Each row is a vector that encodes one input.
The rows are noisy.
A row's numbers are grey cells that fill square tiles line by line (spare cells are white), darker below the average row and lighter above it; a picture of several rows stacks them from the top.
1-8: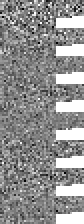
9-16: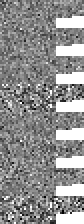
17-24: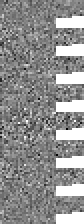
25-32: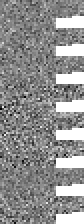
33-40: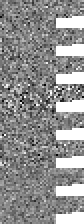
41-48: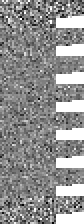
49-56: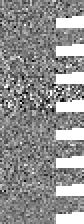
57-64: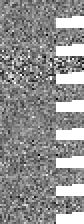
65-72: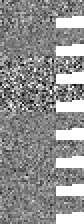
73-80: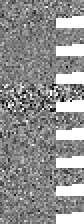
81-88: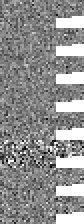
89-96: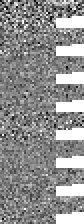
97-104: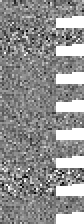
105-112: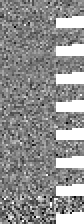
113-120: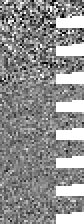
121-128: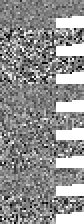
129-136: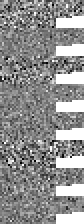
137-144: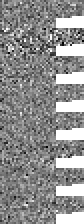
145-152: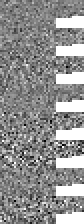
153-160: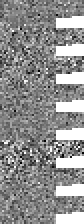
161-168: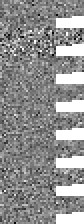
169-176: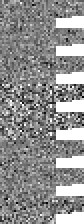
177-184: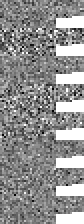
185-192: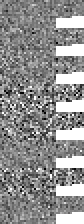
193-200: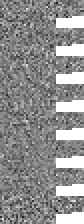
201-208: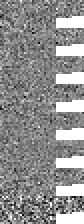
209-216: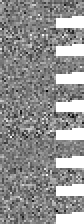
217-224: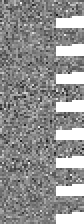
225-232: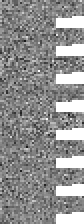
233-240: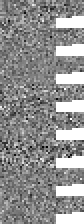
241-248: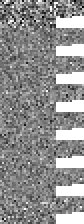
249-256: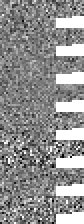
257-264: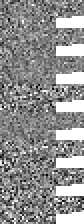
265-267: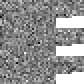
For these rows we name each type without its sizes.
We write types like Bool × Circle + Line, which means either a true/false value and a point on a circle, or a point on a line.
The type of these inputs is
Line × Line + List(Bool × Label + Line).
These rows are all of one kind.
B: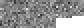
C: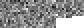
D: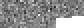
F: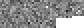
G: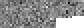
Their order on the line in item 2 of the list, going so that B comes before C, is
B, D, F, G, C.
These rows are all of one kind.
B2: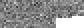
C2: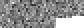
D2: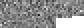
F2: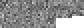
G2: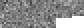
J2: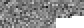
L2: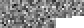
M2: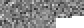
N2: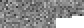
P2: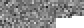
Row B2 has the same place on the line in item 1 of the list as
C2 and N2.
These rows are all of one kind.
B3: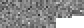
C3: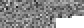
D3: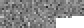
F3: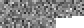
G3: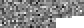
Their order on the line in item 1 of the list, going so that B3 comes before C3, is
B3, F3, D3, G3, C3.
